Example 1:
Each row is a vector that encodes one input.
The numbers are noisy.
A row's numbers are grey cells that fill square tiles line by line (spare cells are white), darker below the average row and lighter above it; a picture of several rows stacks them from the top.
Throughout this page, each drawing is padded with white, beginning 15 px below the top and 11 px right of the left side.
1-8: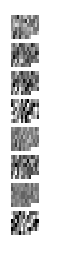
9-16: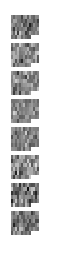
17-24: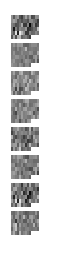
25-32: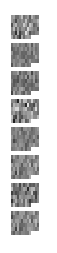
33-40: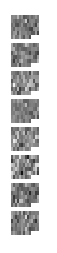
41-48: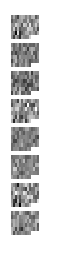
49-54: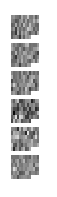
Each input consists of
a point on a 5-point line.
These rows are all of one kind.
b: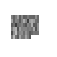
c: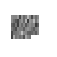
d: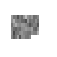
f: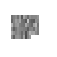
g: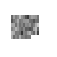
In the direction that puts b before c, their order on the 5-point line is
b, g, c, f, d.
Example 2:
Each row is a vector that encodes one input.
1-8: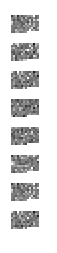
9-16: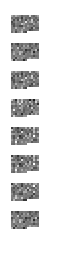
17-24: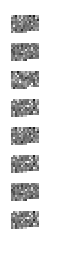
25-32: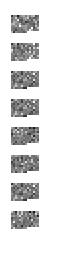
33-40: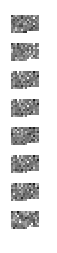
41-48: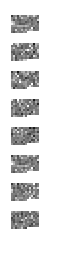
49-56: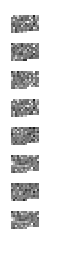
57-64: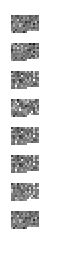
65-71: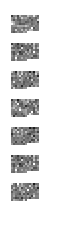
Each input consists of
a point on an 11-point circle.
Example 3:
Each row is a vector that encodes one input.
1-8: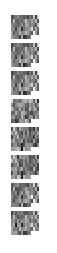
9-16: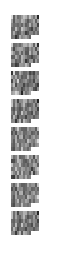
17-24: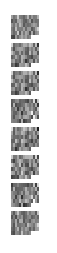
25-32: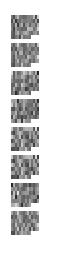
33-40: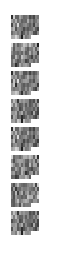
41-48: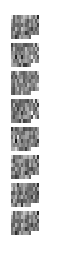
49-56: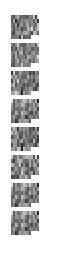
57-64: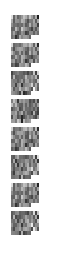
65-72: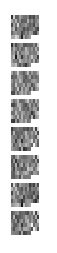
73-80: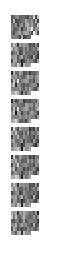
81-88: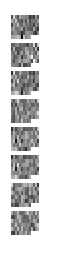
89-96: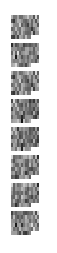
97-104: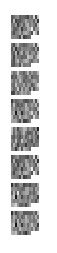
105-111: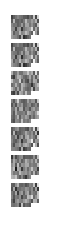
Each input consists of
a point on a 20-point circle.
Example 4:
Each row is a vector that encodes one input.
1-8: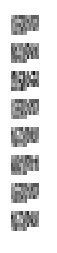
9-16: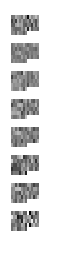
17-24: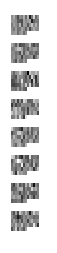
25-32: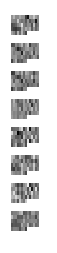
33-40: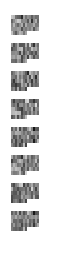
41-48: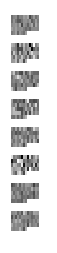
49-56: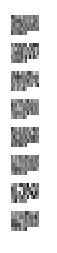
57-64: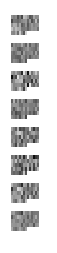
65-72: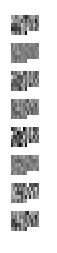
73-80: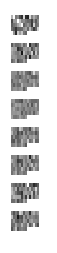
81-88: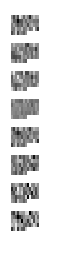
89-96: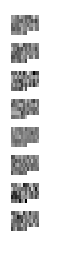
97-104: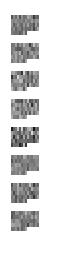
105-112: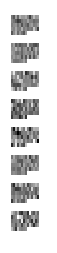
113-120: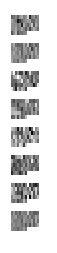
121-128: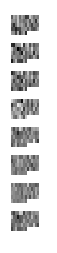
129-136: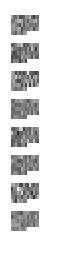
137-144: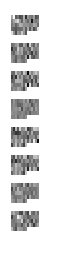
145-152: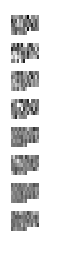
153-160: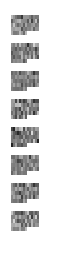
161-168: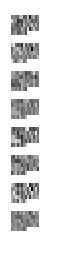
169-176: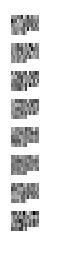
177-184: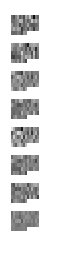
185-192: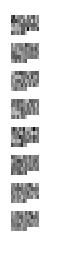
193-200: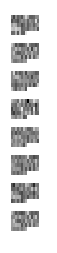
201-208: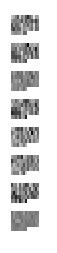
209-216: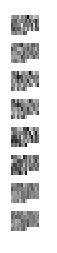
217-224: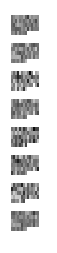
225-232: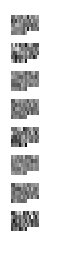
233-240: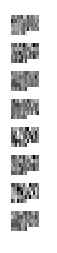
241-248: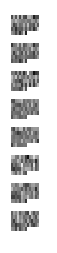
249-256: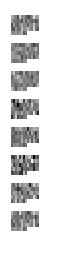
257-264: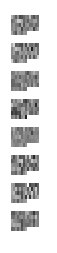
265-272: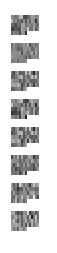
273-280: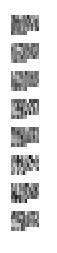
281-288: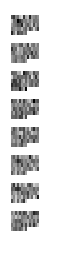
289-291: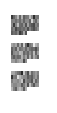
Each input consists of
a point on a 9-point line.
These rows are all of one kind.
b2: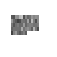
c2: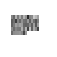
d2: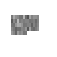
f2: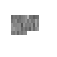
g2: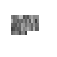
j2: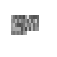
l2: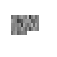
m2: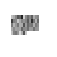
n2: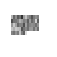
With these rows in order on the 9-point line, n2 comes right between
j2 and m2.
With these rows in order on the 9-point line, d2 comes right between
f2 and l2.
